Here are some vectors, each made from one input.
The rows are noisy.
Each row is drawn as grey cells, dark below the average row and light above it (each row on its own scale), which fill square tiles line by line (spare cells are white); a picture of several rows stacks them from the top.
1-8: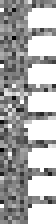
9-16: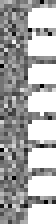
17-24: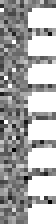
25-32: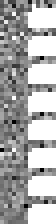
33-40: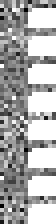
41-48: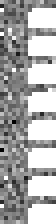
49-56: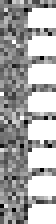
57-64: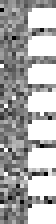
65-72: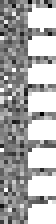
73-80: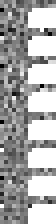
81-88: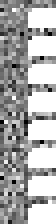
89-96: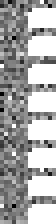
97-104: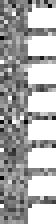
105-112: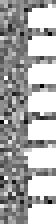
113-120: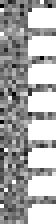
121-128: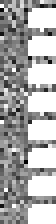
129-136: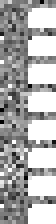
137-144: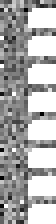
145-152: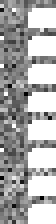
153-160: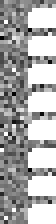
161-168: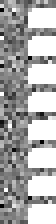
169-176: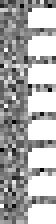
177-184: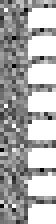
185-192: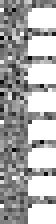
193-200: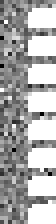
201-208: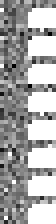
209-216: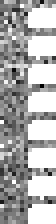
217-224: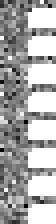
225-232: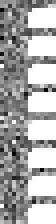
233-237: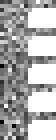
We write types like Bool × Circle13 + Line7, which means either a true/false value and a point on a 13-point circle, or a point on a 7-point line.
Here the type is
Circle19 + Tree11 × Tree11.
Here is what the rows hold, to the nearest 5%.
About 55% of them hold a point on a 19-point circle. The rest hold a node of each of two 11-node trees.
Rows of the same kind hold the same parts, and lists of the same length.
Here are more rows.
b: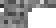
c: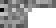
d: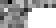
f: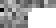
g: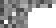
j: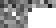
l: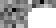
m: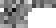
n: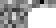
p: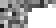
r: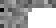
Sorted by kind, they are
b, g, j, l, m, n
c, d, f, p, r

